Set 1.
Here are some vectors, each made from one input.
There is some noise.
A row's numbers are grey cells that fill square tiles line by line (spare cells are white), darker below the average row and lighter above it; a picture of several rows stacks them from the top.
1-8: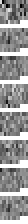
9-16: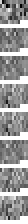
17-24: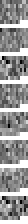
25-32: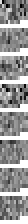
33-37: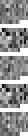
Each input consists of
either a fixed value, or three true/false values.
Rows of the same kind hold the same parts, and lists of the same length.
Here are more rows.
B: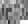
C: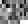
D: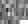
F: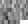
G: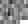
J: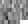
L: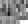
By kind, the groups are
B, D, F, G, J, L
C

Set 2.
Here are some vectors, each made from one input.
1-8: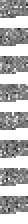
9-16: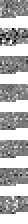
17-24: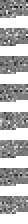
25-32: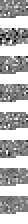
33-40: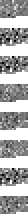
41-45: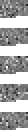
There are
2 kinds of row.
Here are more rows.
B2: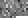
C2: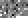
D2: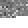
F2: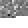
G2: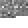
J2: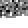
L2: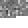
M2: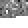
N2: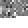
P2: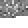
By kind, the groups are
B2, C2, D2, F2, G2, L2, M2, N2, P2
J2

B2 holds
three true/false values.
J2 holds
a fixed value.
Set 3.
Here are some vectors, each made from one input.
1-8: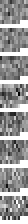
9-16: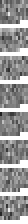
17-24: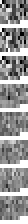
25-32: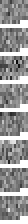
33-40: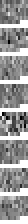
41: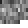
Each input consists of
either a fixed value, or three true/false values.
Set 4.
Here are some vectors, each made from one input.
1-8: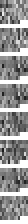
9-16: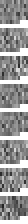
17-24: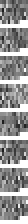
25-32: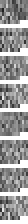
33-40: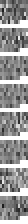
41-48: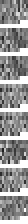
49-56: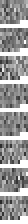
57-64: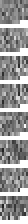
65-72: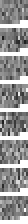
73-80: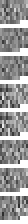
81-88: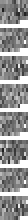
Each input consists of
a point on a 3-point line and a point on a 4-point line.
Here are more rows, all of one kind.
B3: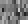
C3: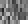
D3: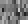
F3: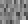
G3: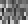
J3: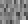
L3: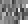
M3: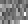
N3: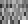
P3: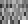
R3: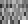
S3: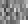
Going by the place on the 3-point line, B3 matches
C3, D3, G3 and L3.
